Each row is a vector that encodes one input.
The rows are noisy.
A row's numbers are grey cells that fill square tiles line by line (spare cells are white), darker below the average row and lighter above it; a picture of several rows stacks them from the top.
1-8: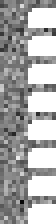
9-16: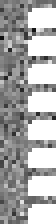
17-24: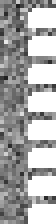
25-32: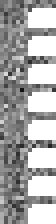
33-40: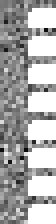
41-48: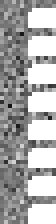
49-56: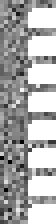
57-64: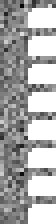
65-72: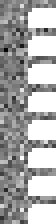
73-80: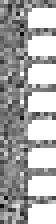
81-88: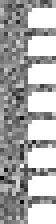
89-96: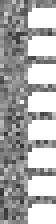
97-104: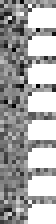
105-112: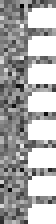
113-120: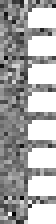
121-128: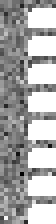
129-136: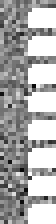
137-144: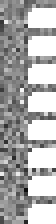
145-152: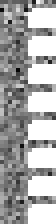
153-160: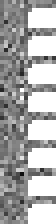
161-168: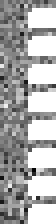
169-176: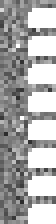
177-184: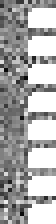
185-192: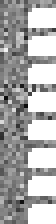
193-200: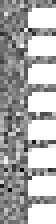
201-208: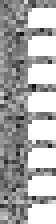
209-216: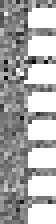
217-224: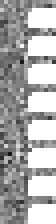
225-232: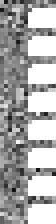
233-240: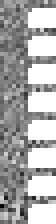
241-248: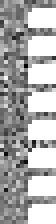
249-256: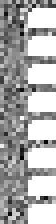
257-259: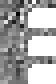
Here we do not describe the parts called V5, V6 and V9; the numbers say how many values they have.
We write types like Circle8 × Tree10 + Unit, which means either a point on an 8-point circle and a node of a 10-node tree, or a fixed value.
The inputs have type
Label7 + (List2(Line7) × V9 + V6) × V5.
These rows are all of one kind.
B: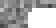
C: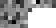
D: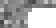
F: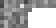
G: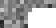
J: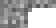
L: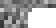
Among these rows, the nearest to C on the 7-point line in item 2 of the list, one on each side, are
J and L.
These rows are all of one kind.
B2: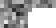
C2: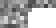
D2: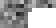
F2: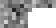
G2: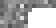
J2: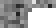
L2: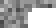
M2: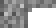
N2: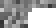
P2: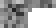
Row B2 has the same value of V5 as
D2, F2, J2 and P2.
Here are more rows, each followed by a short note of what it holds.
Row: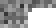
a value of V5 and a value of V9, together with the empty list
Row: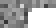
a value of V5 and a value of V9, together with the empty list
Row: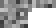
a value of V5 and a value of V9, together with the empty list
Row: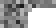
a value of V5 and a value of V6
